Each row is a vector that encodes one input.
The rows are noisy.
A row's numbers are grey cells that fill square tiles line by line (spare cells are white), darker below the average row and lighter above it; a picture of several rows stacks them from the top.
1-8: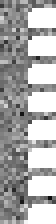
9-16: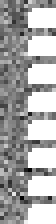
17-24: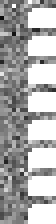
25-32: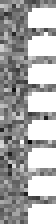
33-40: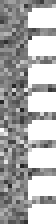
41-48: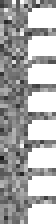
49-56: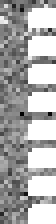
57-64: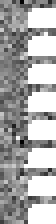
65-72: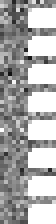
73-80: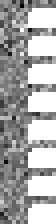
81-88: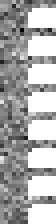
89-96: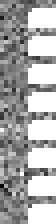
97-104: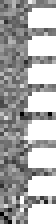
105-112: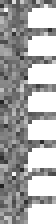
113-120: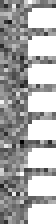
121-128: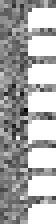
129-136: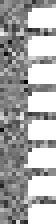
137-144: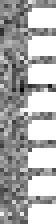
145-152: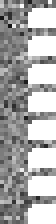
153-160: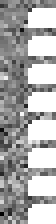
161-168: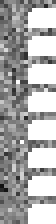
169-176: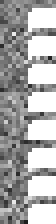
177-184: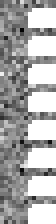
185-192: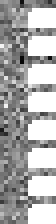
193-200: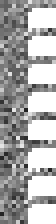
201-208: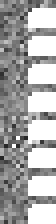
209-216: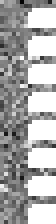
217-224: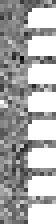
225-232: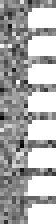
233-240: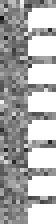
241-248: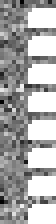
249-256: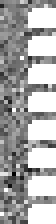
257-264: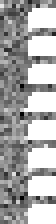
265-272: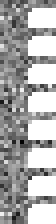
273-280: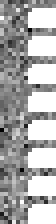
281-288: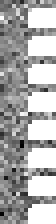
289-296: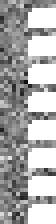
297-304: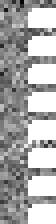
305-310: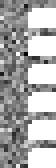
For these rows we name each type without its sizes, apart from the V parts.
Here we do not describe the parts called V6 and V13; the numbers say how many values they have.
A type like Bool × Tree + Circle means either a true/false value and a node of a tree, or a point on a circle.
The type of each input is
Tree × (Tree + Unit) × V6 + V13.
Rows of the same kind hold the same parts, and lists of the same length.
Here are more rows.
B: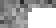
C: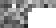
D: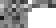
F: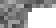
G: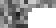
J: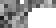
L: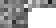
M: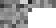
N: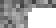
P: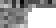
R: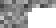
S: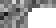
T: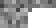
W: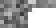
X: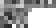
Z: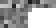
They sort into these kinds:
B, F, M, R, T, Z
C, D, G, L, W
J, N, P, S, X

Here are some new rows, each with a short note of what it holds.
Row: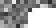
a node of each of two trees and a value of V6
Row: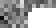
a node of a tree and a value of V6
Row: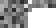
a value of V13
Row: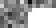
a node of a tree and a value of V6
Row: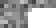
a node of each of two trees and a value of V6
